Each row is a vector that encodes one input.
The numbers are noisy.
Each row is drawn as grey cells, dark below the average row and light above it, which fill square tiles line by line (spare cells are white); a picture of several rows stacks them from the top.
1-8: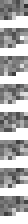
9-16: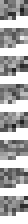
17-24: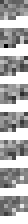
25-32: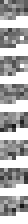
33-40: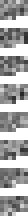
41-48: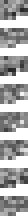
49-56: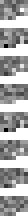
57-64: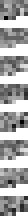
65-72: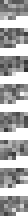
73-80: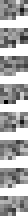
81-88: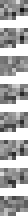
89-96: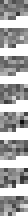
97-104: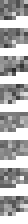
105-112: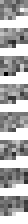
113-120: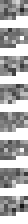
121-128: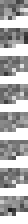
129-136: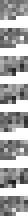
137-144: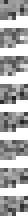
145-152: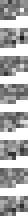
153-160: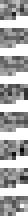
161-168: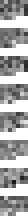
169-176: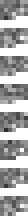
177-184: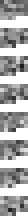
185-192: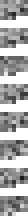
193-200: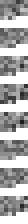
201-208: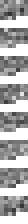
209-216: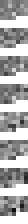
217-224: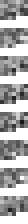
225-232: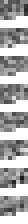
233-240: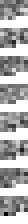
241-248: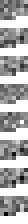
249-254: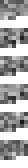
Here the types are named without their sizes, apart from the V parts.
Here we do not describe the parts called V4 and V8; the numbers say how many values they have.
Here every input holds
either a value of V4 and two values of V8, or a list of points on a line.
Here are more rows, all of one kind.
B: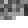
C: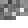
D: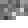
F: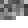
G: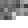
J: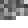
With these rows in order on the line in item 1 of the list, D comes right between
C and G.
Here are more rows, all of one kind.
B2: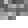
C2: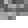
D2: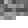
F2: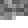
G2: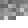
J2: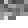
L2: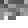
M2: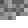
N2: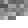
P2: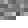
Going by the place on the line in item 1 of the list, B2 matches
C2 and J2.
